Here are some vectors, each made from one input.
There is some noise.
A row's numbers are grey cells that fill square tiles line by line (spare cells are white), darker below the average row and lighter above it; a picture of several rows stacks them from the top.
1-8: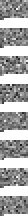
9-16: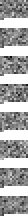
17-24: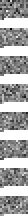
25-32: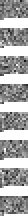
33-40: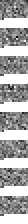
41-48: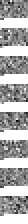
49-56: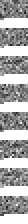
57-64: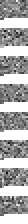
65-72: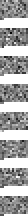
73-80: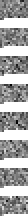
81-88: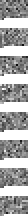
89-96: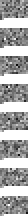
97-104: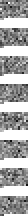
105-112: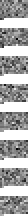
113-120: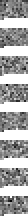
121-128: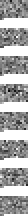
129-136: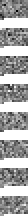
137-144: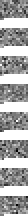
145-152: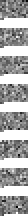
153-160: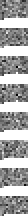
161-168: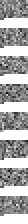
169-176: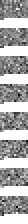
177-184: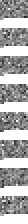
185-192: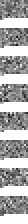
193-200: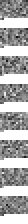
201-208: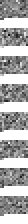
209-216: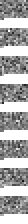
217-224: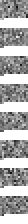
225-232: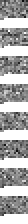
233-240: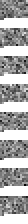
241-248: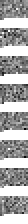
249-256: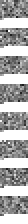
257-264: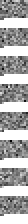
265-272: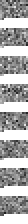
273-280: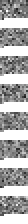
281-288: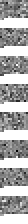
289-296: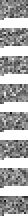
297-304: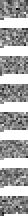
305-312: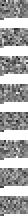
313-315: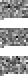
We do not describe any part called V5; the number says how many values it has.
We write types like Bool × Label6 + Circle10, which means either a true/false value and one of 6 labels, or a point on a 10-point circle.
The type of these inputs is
Label9 × Label9 + Line11 × List2(V5).
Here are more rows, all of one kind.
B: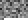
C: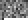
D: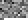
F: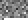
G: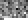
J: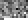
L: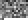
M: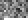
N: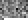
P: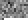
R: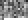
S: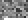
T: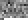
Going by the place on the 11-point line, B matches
G, J and N.
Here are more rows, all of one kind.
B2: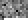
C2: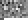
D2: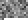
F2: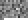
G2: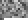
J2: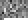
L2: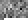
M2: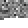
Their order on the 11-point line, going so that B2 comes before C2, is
B2, L2, D2, J2, G2, M2, F2, C2.
